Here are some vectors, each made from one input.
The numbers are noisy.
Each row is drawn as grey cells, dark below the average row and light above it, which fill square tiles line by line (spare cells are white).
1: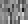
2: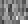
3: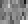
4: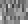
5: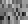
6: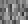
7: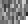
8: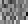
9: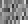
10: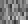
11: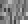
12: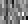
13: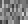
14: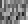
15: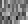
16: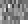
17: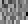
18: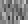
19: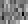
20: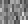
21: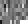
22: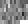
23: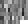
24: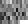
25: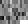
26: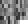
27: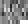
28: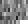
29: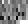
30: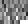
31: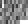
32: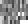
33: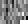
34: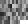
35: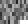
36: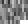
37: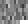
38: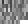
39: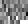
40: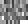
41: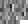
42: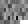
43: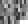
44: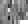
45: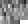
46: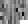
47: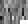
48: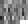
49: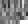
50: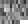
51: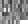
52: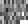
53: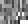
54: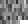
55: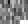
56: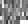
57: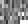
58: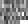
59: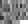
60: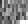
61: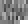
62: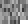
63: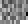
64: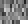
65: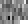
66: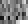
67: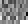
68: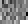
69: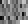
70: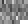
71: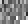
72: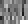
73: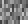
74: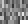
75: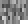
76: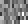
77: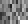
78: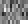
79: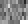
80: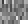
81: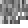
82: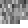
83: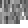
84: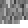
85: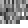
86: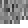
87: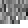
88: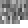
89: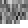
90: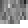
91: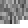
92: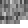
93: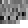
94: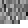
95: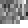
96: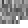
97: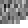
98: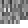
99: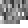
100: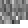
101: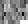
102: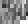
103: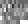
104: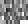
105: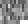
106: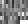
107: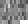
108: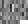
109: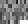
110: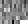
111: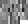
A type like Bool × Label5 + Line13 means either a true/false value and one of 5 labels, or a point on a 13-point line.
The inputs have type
(Circle9 + Line6) × Line7.
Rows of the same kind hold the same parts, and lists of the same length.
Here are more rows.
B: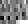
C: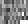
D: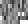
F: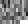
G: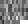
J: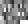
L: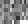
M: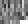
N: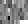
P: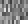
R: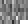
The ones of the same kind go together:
B, C, F, L, M, N
D, G, J, P, R

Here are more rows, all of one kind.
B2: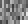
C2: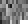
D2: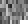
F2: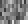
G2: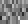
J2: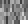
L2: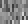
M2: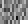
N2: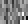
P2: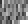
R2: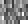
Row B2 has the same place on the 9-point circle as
C2 and D2.
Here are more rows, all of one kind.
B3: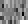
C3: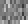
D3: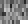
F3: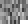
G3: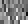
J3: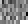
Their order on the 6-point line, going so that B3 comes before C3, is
G3, F3, B3, J3, C3, D3.
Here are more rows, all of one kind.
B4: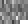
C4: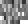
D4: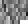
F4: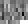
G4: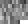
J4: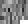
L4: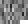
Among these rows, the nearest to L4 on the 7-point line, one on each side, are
B4 and F4.
